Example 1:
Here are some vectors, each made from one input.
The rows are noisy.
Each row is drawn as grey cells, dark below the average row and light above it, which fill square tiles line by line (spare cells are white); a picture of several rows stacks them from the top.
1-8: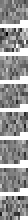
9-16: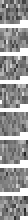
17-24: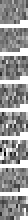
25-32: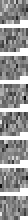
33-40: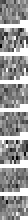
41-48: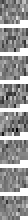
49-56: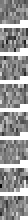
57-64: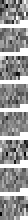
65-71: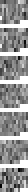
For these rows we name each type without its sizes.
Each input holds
either a label, or a point on a line.
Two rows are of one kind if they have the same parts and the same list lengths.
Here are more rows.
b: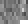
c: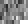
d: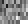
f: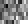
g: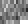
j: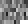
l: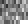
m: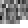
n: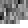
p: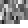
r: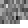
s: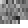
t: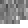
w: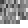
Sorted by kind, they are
b, c, d, f, j, l, n, t, w
g, m, p, r, s

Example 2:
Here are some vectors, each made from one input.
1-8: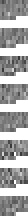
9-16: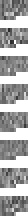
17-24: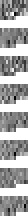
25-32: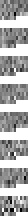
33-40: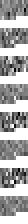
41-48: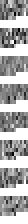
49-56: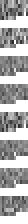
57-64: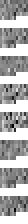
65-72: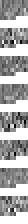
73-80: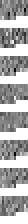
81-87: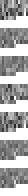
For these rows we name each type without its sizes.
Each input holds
a list of points on a line.
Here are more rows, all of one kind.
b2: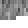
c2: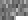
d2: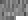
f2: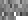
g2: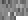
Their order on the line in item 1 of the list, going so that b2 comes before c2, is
b2, g2, d2, c2, f2.
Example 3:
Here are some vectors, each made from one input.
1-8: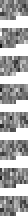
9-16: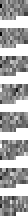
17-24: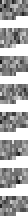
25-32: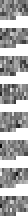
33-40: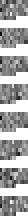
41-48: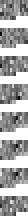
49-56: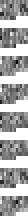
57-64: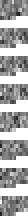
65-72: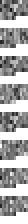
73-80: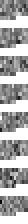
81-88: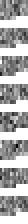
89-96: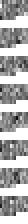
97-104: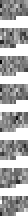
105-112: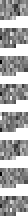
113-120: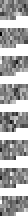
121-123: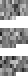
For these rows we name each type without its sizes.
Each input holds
either a point on a line, or three true/false values.
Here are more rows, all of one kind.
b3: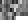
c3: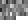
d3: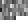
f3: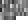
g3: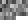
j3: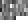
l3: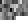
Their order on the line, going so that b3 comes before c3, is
b3, l3, g3, c3, d3, j3, f3.
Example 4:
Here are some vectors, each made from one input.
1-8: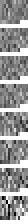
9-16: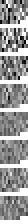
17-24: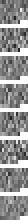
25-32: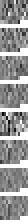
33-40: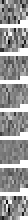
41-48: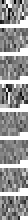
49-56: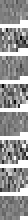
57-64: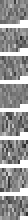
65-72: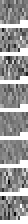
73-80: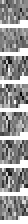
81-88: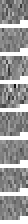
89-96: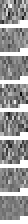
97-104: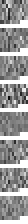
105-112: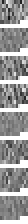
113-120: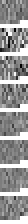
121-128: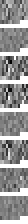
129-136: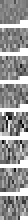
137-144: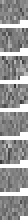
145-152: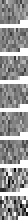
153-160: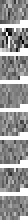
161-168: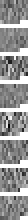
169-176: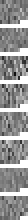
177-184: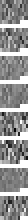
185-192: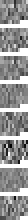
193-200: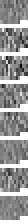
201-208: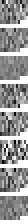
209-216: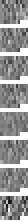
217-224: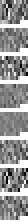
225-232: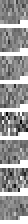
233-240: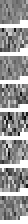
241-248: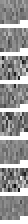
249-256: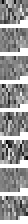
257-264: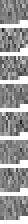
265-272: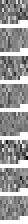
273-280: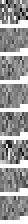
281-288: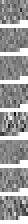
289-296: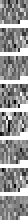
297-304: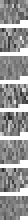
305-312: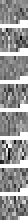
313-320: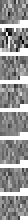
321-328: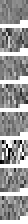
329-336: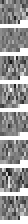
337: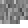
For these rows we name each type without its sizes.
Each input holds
a list of points on a line.
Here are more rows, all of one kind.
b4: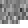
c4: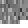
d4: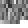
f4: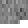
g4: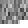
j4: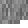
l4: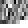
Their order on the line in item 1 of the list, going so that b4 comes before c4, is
l4, f4, j4, g4, d4, b4, c4.
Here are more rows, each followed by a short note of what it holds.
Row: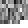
the empty list
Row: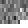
a list of one item
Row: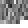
a list of one item
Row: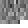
a list of one item
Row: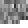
the empty list
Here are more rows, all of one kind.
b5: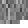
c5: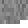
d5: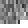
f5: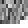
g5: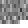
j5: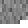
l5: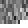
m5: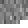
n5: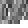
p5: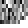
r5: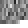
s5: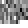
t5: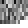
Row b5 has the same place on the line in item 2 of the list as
d5, l5, p5 and s5.
